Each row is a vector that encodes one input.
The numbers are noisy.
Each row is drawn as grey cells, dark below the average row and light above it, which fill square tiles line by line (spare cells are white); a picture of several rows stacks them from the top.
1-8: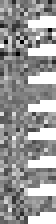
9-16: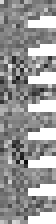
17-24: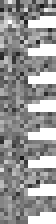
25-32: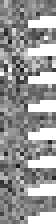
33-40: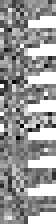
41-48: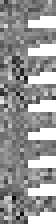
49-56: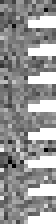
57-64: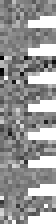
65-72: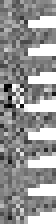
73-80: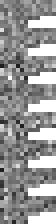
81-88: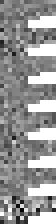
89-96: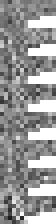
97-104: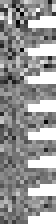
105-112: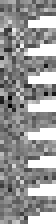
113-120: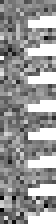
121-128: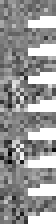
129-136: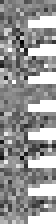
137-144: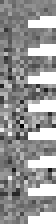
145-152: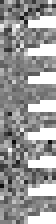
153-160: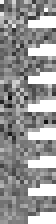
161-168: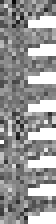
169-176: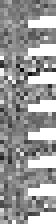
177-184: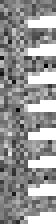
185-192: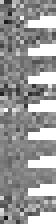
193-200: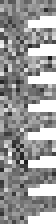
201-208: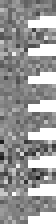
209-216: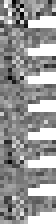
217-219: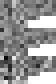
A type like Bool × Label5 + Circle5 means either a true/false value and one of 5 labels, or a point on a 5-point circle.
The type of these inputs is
Bool × Bool × Bool + Circle9 + Circle18 + Unit.
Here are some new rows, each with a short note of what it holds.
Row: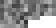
a point on a 9-point circle
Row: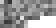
three true/false values
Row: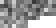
a point on an 18-point circle
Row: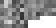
a point on an 18-point circle
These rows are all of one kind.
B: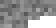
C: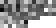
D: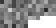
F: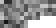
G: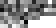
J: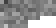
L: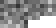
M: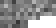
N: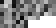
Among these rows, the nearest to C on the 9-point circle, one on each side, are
G and M.
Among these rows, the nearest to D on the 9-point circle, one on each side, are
J and L.
